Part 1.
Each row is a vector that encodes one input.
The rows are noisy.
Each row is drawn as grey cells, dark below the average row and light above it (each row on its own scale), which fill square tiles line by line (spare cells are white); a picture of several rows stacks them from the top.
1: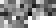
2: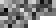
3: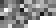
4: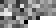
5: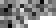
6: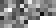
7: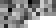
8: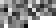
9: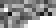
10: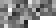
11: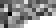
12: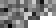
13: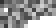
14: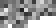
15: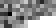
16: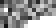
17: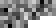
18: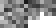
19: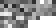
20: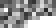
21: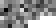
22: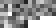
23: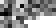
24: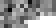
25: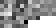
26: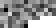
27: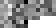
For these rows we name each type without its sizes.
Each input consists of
three true/false values.
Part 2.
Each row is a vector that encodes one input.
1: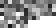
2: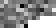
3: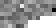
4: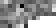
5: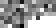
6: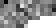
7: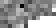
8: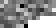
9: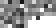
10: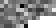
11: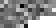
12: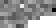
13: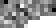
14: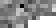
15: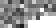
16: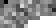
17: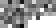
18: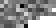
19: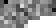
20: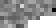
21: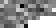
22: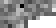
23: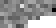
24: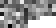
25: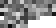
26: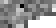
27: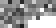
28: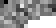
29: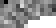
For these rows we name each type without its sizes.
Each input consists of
a point on a line.
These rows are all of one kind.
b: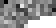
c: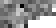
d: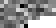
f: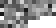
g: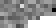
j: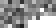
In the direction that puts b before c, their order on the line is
j, g, b, f, c, d.
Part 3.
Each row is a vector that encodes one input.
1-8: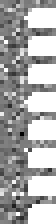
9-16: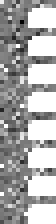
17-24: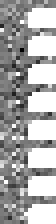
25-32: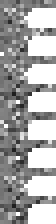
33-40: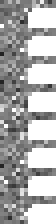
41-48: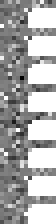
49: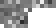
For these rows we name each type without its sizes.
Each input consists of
a point on a circle.
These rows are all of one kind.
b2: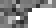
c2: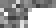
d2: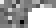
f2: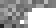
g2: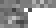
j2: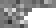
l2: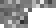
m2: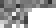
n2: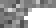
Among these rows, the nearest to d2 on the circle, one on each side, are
b2 and n2.
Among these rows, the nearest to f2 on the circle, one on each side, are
c2 and j2.
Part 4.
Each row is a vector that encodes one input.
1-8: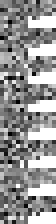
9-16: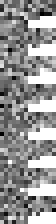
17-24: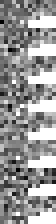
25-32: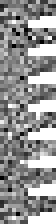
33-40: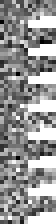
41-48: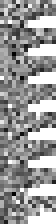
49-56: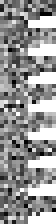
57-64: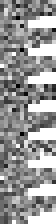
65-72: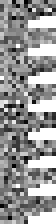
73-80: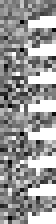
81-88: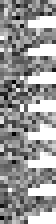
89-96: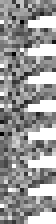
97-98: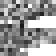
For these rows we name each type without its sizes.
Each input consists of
five true/false values.
